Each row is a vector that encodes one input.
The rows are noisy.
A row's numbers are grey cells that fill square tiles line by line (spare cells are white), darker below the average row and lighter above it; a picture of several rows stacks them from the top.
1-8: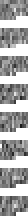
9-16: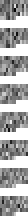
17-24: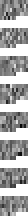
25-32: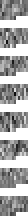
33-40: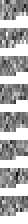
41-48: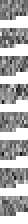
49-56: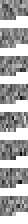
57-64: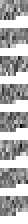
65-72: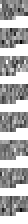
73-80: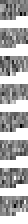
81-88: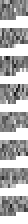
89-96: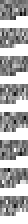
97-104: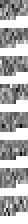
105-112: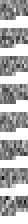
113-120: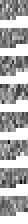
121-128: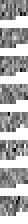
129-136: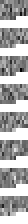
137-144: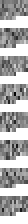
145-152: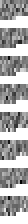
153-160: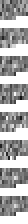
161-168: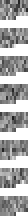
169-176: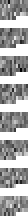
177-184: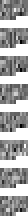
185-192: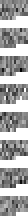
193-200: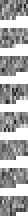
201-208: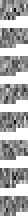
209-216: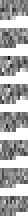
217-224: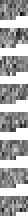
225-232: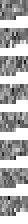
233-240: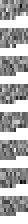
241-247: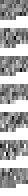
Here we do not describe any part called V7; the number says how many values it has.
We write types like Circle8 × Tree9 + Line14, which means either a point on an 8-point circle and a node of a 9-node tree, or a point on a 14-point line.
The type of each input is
Bool × List2(V7) + Label9 × Line9.
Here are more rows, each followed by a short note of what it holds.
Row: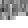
a true/false value, together with the empty list
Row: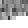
a true/false value, together with the empty list
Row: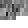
one of 9 labels and a point on a 9-point line
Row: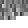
a true/false value, together with the empty list
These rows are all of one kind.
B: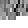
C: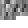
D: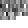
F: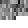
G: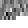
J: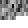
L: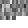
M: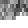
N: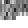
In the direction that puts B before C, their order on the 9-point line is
D, G, B, C, N, F, L, M, J.
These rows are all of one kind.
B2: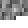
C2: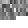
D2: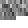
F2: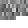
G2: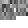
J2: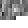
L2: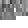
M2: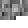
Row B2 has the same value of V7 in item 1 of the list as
J2 and M2.
